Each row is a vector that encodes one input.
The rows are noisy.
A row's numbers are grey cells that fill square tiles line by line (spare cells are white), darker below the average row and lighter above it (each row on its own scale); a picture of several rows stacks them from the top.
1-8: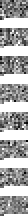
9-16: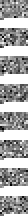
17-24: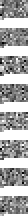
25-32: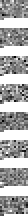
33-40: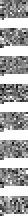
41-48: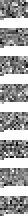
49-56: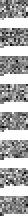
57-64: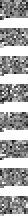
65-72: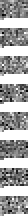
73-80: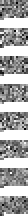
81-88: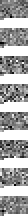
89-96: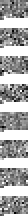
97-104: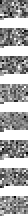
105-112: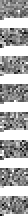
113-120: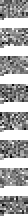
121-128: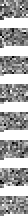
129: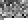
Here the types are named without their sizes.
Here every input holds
a list of items, each a point on a line and a true/false value.
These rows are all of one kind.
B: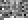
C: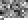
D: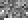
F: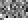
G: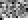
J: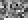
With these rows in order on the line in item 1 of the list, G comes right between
B and D.
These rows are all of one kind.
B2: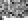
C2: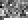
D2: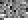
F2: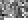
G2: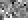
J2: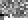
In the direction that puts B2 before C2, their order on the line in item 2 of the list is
B2, G2, D2, F2, J2, C2.
